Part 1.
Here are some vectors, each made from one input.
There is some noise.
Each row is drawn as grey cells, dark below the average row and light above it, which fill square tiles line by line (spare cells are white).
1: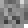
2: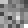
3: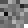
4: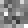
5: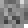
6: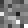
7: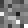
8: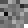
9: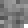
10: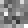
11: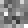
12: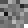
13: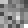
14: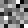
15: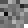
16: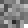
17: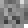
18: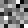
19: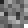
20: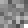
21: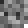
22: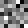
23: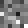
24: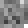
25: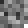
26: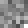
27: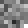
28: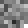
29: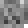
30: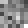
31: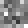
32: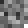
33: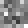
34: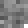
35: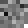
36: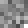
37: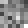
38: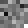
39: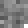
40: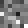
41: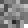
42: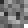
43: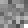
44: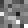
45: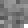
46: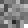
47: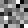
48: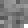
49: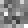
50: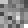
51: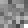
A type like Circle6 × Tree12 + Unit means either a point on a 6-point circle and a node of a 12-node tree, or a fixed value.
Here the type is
Tree9 + Unit.
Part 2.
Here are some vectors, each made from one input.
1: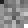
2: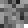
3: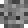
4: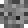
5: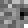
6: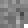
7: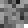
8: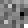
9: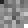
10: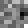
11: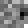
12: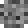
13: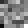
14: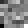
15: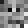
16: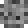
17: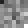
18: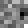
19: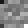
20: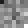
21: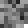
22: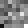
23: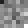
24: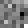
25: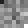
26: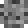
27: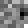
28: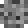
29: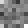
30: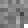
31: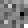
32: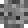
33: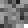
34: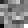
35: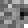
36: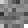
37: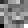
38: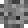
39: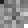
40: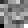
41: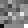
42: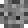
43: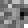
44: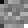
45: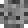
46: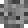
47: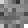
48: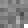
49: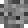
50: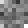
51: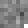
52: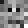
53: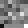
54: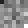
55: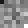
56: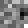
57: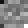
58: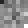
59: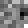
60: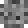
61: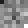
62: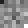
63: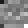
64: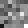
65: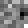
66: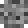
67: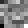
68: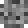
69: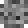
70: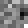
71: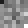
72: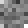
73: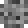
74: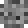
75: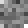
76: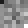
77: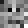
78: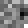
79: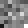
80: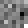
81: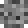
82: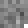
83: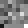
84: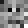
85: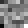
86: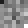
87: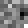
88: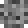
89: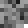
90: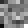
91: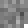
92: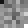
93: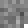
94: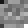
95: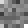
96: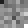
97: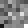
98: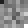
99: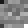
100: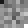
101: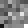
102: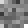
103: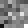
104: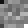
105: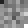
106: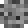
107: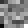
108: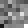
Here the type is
Tree11.
